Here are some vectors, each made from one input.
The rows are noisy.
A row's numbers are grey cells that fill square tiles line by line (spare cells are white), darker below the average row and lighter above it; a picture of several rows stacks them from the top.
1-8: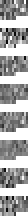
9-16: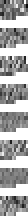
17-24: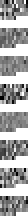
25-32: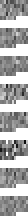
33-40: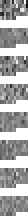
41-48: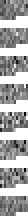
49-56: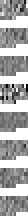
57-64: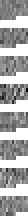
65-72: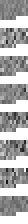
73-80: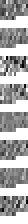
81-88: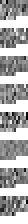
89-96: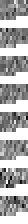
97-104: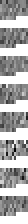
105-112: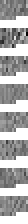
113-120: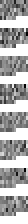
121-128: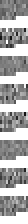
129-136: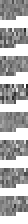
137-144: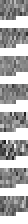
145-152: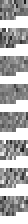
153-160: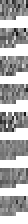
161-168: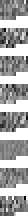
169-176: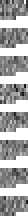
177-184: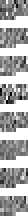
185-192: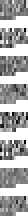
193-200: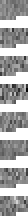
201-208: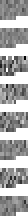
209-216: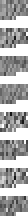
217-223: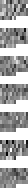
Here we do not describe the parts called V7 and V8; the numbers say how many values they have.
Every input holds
one of 5 labels, together with either one of 6 labels and a true/false value, or two values of V7 and a value of V8.
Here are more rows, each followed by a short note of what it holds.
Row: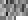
one of 5 labels, two values of V7 and a value of V8
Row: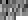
one of 5 labels, one of 6 labels and a true/false value
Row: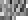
one of 5 labels, two values of V7 and a value of V8
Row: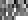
one of 5 labels, two values of V7 and a value of V8
